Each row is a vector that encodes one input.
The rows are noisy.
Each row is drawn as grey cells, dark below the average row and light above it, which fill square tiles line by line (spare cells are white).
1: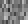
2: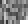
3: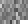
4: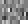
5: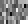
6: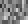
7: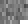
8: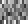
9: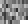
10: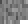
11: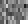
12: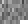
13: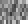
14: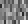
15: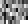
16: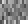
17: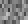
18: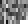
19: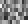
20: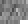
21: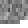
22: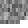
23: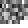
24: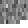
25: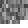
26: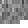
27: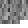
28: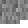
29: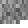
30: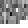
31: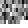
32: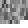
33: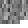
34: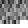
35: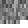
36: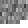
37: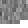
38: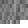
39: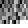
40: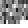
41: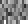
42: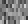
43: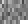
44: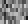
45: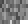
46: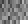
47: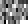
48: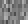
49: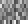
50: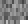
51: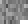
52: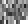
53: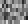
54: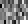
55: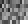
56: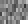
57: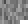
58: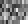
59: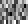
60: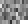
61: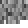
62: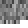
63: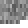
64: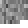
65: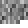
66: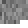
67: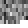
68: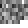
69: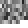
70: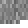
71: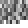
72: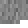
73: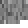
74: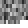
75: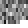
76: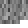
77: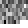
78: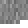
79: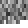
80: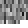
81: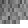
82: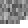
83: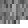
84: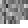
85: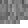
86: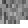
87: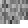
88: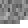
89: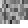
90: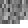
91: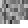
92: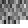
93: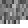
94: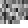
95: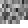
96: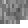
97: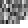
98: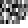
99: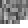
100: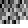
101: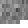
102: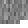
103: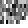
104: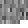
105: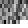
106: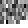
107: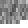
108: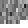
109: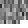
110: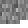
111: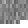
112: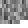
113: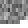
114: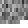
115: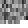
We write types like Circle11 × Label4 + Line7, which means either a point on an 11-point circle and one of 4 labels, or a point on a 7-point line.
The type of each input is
List2(Line5).
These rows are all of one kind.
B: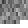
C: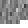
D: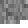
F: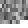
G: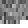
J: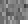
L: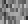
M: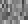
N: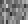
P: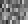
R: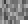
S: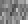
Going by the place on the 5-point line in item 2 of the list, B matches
F, L and M.
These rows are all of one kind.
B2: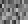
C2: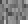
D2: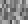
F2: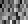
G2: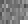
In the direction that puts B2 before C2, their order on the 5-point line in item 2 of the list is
B2, G2, C2, F2, D2.
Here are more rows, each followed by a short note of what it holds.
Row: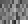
a list of two items
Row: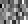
the empty list
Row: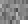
a list of one item
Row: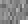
a list of one item
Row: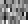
the empty list
